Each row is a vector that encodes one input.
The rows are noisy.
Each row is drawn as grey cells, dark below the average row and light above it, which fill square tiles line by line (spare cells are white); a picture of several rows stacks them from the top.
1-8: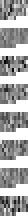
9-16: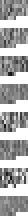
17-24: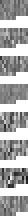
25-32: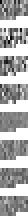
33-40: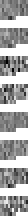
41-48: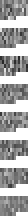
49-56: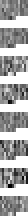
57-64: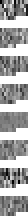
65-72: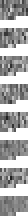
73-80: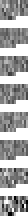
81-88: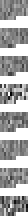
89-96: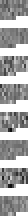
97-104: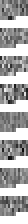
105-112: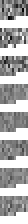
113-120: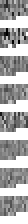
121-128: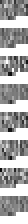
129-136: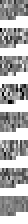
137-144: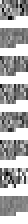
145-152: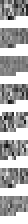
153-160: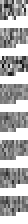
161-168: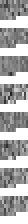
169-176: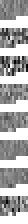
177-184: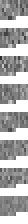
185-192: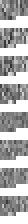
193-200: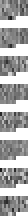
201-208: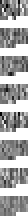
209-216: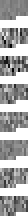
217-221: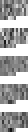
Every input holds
a point on each of two 17-point circles.
